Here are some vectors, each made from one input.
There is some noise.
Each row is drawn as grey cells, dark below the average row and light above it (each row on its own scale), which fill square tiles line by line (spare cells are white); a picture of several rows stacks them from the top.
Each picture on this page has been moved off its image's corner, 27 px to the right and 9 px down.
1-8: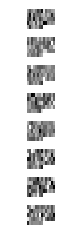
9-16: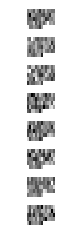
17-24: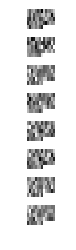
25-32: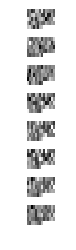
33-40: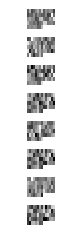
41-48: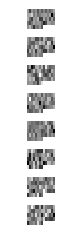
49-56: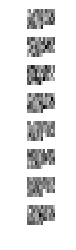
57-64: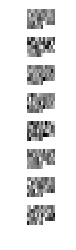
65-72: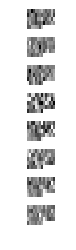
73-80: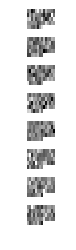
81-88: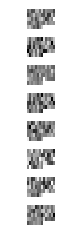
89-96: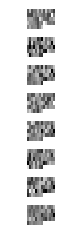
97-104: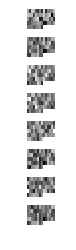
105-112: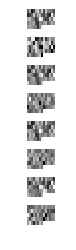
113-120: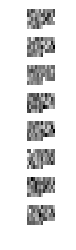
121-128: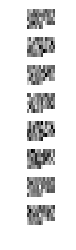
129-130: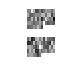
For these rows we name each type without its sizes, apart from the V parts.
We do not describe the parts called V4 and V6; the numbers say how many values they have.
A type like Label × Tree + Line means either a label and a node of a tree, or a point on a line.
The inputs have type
(Bool × V6 + V4) × Label.
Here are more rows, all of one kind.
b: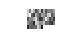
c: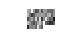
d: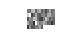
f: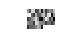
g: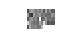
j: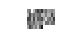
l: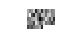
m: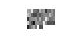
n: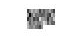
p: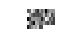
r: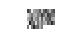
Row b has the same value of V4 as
c and m.
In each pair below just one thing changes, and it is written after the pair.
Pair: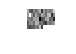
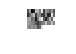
the label
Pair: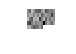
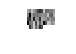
the label
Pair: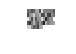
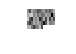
the true/false value
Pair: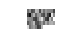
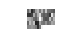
the label
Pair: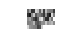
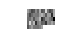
the label
